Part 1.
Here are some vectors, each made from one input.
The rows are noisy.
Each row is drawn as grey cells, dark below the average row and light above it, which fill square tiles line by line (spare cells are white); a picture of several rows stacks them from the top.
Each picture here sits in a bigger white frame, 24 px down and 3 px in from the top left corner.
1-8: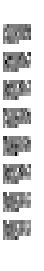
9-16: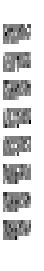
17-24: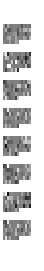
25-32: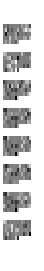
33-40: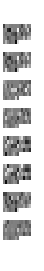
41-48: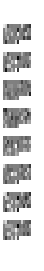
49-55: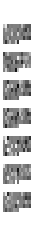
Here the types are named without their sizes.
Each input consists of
a point on each of two lines.
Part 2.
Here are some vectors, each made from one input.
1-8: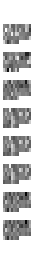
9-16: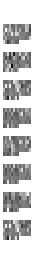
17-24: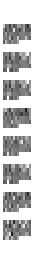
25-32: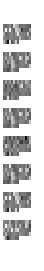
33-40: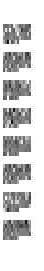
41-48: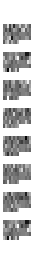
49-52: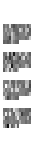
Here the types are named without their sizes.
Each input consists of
a point on a circle.
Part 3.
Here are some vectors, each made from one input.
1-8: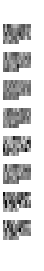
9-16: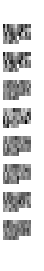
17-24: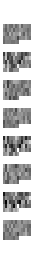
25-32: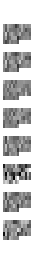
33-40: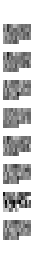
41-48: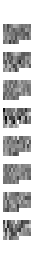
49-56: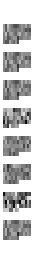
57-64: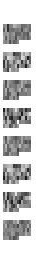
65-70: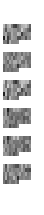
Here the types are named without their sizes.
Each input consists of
a point on a line.
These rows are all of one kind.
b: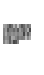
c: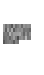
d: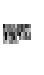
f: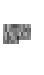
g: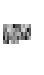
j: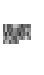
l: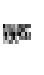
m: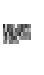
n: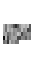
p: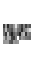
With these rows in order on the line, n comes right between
f and g.
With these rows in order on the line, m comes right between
j and p.
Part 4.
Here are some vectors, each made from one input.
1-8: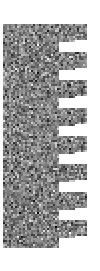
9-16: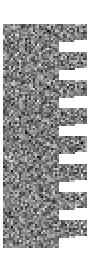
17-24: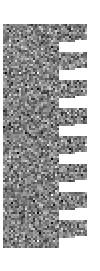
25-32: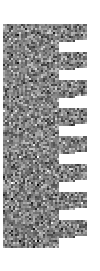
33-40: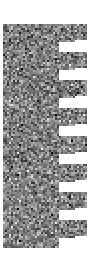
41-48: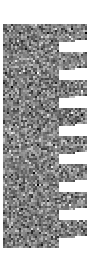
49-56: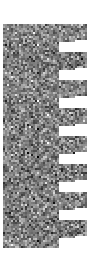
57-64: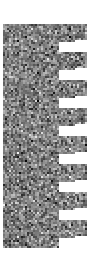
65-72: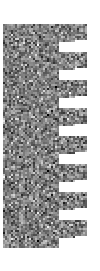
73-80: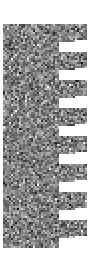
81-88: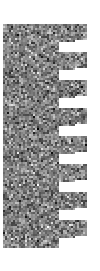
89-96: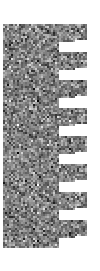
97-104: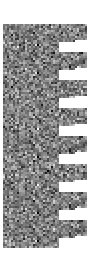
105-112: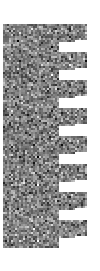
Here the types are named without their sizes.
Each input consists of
four true/false values.
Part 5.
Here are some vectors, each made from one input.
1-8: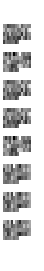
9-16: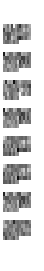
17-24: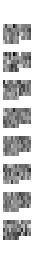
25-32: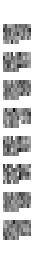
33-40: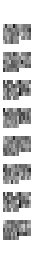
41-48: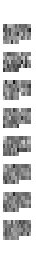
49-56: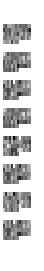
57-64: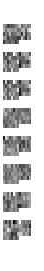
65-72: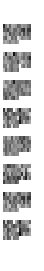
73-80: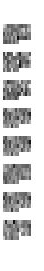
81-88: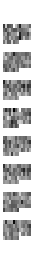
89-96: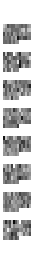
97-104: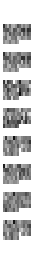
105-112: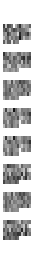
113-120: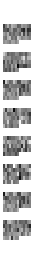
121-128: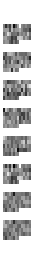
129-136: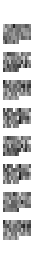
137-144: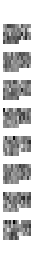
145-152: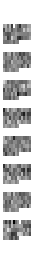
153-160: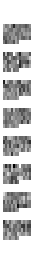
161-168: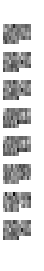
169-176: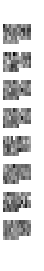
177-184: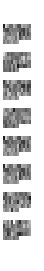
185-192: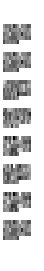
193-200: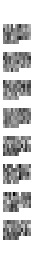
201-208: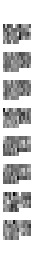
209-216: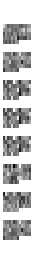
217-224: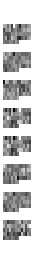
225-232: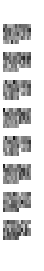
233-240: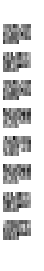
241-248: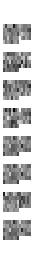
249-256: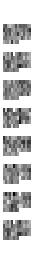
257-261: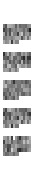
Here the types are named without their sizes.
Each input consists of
a point on each of two lines.
